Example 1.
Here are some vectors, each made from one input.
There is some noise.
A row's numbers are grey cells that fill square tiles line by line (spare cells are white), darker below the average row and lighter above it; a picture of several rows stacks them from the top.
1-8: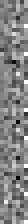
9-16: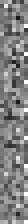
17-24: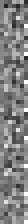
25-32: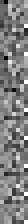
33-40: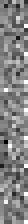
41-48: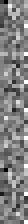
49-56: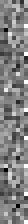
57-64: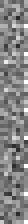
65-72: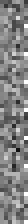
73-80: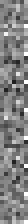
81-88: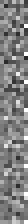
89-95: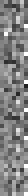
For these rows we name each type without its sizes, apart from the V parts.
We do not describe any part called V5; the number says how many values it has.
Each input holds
either a point on a circle, or a fixed value, or a true/false value and a value of V5.
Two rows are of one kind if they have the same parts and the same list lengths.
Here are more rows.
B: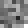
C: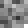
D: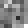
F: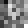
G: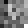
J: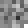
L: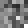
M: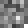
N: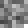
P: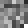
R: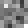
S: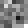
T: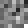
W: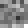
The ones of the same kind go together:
B, C, D, J, N, R, S, W
F, G
L, M, P, T

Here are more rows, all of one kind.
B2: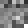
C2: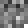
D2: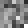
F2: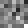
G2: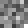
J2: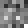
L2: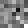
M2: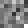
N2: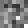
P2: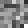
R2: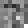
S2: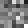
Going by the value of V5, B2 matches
D2, P2 and S2.
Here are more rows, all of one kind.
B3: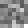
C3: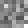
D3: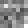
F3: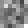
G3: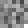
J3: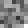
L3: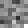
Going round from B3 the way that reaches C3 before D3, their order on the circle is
B3, G3, C3, D3, F3, J3, L3.
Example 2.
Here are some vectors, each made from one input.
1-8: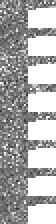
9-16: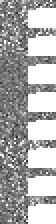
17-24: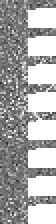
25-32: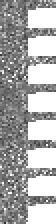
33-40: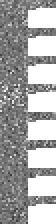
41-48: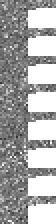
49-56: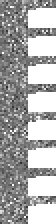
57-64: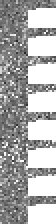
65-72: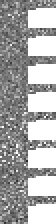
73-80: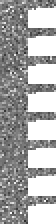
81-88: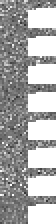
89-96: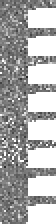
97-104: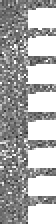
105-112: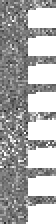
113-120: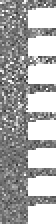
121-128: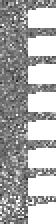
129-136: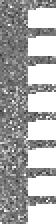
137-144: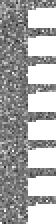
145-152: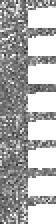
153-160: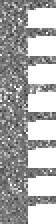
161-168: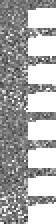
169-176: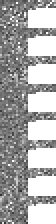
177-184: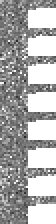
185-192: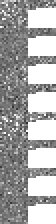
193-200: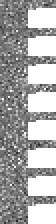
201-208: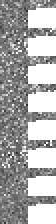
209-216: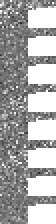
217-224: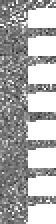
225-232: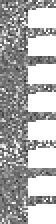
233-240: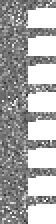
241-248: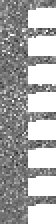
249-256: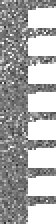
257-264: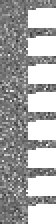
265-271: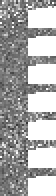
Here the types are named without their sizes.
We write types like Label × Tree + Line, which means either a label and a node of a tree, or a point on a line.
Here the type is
Bool × Bool × Bool × (Tree + Unit) + Circle.
